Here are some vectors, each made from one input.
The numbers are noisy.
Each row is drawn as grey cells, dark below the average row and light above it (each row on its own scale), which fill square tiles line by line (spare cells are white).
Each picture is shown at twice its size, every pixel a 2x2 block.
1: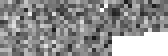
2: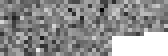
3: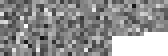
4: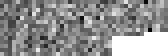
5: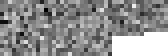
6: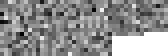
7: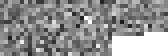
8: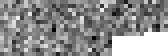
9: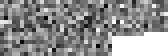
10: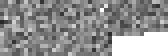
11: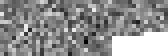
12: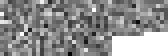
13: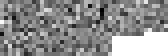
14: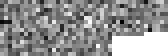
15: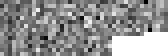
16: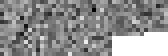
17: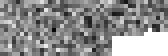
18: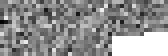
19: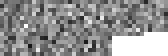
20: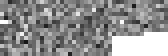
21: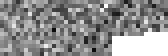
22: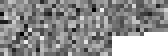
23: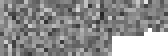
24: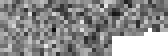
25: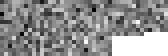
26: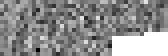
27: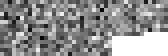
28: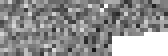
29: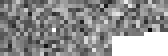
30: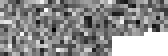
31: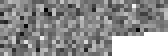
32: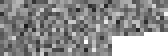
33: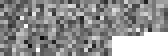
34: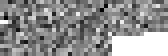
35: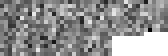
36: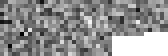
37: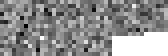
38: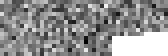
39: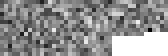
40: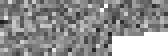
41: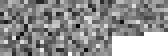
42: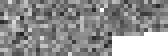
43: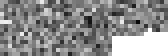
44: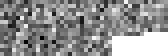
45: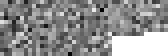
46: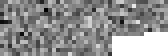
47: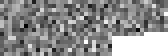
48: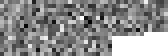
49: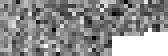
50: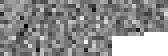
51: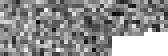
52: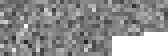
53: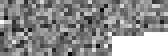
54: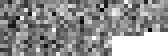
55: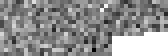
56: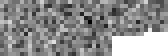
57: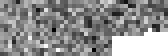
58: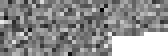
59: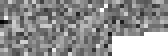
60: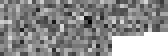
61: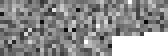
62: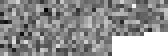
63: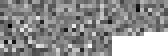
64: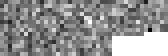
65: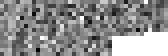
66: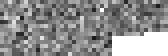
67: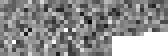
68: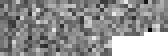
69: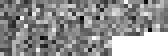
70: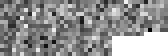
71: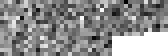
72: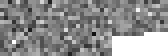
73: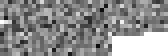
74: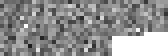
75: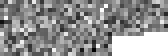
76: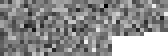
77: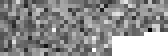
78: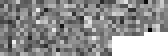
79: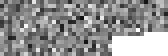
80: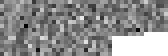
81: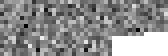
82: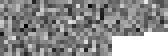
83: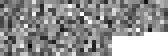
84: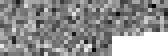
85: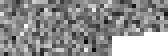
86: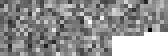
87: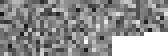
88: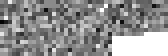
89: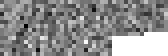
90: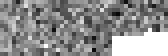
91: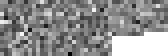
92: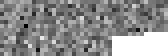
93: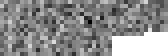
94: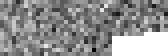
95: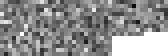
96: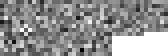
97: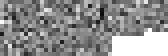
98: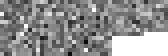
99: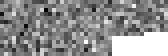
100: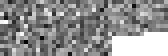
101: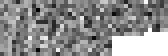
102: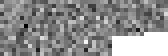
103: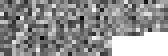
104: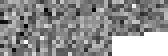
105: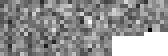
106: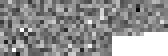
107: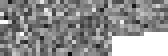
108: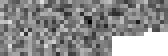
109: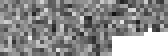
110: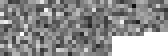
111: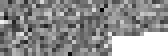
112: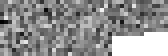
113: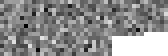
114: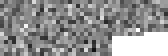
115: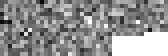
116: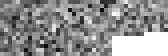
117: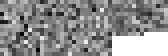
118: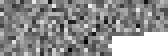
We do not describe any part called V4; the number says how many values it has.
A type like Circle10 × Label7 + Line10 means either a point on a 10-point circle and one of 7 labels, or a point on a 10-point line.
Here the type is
List2(Label6 × V4).
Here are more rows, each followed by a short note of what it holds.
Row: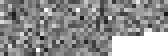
the empty list
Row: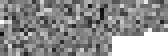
the empty list
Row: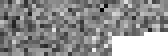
a list of one item
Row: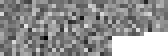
a list of one item
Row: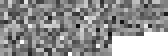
the empty list
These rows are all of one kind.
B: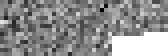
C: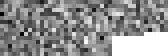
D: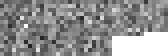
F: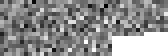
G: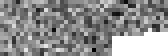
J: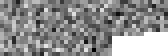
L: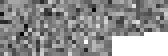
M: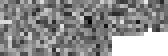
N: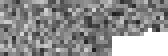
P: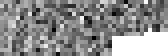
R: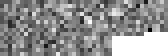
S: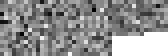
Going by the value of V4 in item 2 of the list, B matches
G and S.
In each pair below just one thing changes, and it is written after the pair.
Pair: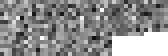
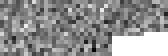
the label in item 1 of the list
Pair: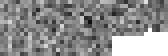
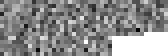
the value of V4 in item 2 of the list
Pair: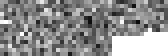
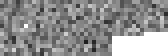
the value of V4 in item 2 of the list
